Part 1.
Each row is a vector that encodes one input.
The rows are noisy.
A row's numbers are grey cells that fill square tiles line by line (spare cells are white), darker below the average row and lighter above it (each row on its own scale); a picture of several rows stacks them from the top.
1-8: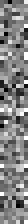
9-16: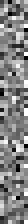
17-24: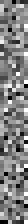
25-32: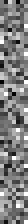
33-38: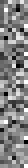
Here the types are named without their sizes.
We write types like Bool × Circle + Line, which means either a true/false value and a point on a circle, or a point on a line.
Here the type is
Line.
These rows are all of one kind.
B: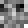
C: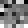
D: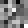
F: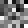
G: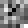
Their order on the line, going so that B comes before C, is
B, G, D, F, C.
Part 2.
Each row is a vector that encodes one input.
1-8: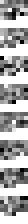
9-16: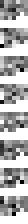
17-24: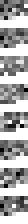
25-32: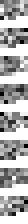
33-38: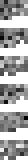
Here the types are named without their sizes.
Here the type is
Bool × Bool × Bool.
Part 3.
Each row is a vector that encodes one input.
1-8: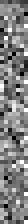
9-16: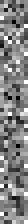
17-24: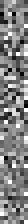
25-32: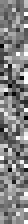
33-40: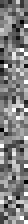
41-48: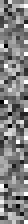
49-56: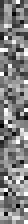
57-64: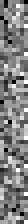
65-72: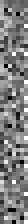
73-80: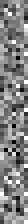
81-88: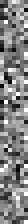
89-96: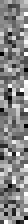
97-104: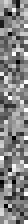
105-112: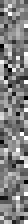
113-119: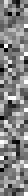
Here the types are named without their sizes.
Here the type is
Bool × Bool × Bool × Bool.
